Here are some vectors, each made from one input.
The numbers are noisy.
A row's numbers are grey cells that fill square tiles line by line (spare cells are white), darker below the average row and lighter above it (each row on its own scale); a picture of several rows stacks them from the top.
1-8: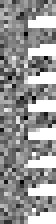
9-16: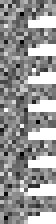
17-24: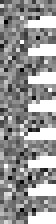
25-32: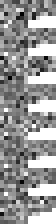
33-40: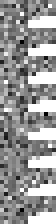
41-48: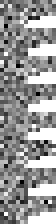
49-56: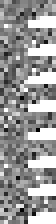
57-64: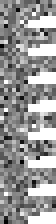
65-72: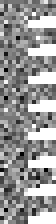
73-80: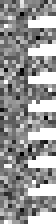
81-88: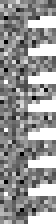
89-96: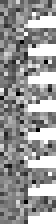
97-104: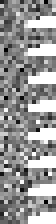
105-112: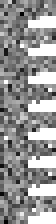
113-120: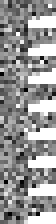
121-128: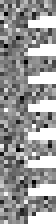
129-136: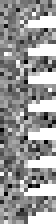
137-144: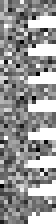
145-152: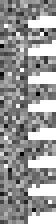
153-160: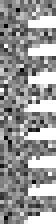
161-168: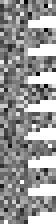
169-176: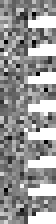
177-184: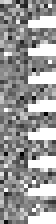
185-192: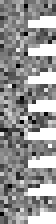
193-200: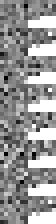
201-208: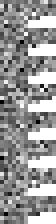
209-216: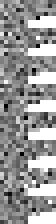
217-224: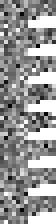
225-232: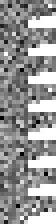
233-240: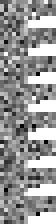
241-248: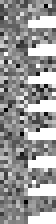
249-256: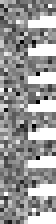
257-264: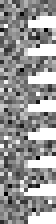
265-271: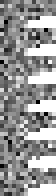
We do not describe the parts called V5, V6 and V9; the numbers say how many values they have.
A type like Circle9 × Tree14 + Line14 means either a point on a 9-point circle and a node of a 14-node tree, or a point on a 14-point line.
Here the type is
Bool × V5 × V6 + Line8 × (Line8 + V9).
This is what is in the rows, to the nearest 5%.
About 60% of them hold a point on an 8-point line, together with either a point on an 8-point line, or a value of V9. The rest hold a true/false value, a value of V5 and a value of V6.
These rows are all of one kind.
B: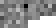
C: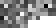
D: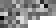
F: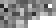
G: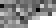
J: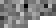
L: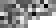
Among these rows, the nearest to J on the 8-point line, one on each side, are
C and D.
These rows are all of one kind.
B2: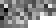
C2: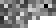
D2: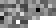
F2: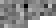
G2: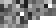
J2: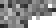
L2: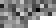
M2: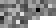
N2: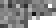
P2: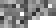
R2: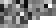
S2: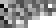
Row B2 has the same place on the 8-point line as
C2, G2 and R2.
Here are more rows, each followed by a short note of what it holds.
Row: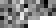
a point on an 8-point line and a value of V9
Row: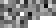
a point on an 8-point line and a value of V9
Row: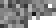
a point on an 8-point line and a value of V9
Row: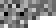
a point on each of two 8-point lines
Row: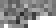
a point on each of two 8-point lines
